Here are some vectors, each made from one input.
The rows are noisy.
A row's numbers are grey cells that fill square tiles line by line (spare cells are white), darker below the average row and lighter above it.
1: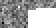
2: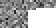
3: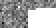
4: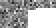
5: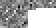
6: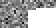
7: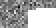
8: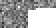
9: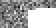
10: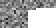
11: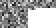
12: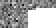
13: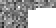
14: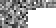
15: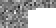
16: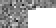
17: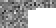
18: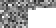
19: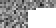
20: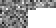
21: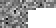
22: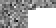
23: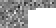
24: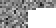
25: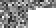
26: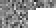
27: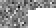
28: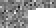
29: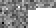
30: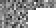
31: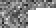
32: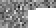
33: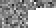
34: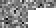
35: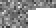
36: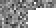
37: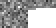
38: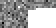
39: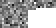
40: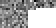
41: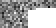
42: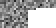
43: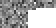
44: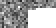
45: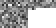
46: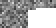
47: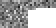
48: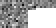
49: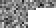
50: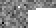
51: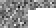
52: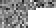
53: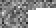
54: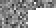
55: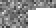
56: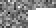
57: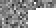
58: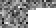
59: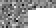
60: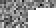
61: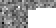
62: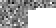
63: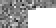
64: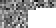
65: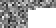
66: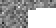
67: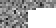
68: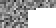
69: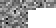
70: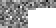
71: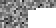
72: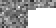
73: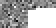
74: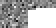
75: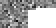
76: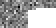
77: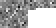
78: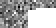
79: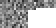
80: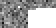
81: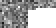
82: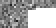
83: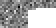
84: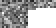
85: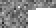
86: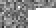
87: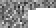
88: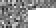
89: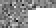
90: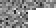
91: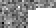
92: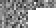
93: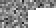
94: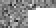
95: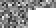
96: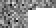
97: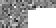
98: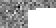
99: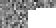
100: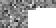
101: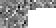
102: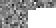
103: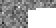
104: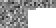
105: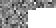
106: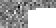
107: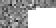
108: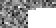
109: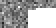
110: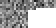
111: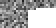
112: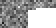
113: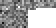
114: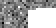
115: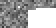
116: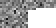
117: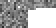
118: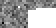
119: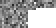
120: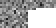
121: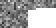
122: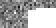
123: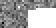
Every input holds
either a point on a 5-point line and a true/false value, or a list of up to three points on a 4-point line.
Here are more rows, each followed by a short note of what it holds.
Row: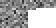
a point on a 5-point line and a true/false value
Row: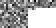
the empty list
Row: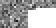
a list of one item
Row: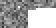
a list of two items
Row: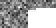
a list of two items
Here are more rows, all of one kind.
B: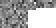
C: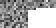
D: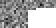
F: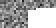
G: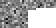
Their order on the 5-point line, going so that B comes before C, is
G, F, B, C, D.
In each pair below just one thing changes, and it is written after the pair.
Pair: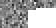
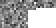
the place on the 5-point line
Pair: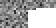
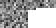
the place on the 5-point line
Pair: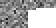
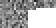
the true/false value
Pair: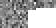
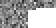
the place on the 5-point line
